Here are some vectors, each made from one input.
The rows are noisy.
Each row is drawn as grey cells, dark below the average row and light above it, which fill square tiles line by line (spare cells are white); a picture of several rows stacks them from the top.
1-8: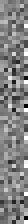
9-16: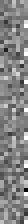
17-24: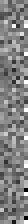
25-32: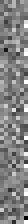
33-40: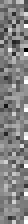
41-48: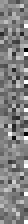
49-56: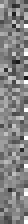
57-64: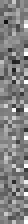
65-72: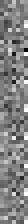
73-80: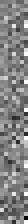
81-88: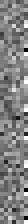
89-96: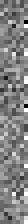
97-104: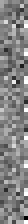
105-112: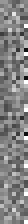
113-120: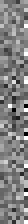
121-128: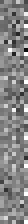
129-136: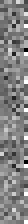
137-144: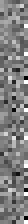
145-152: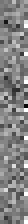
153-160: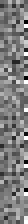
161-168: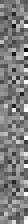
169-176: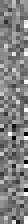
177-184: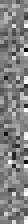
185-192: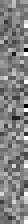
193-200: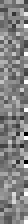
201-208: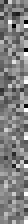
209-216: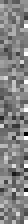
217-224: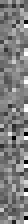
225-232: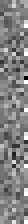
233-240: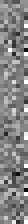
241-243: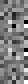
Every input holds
either a point on each of two 4-point lines, or a point on a 15-point line.
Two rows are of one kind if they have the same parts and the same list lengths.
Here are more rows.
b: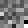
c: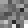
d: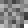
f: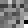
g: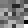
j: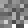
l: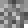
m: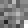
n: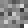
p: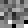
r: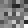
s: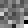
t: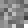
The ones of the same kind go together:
b, f, g, p, r, s
c, d, j, l, m, n, t

